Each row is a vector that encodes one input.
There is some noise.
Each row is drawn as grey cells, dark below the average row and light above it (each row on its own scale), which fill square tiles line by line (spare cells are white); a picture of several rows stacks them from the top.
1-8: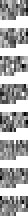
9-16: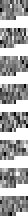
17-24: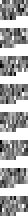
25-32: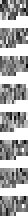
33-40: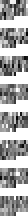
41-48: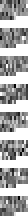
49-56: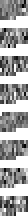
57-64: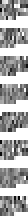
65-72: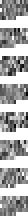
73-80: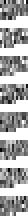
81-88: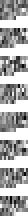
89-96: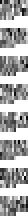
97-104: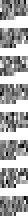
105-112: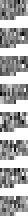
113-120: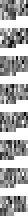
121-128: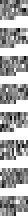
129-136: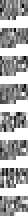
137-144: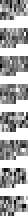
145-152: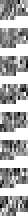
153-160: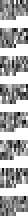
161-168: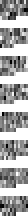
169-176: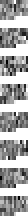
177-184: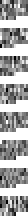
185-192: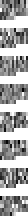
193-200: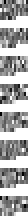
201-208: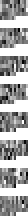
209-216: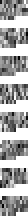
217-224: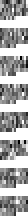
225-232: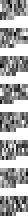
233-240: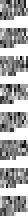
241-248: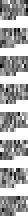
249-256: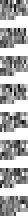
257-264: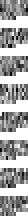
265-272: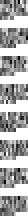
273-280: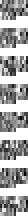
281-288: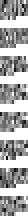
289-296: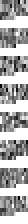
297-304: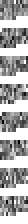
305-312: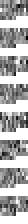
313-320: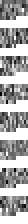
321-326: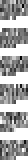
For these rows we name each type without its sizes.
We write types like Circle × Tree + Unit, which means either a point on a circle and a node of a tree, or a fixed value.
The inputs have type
(Bool × Bool × Bool + Unit) × List(Line).
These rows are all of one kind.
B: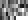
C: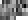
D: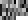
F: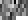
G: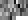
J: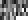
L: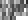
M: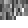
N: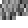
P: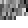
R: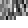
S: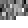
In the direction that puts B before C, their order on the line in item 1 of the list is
L, P, B, M, J, F, S, G, R, C, N, D.
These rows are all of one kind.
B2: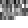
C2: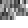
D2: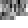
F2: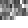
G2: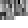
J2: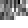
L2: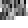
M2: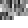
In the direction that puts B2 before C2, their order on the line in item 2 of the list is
F2, B2, D2, G2, J2, M2, C2, L2.
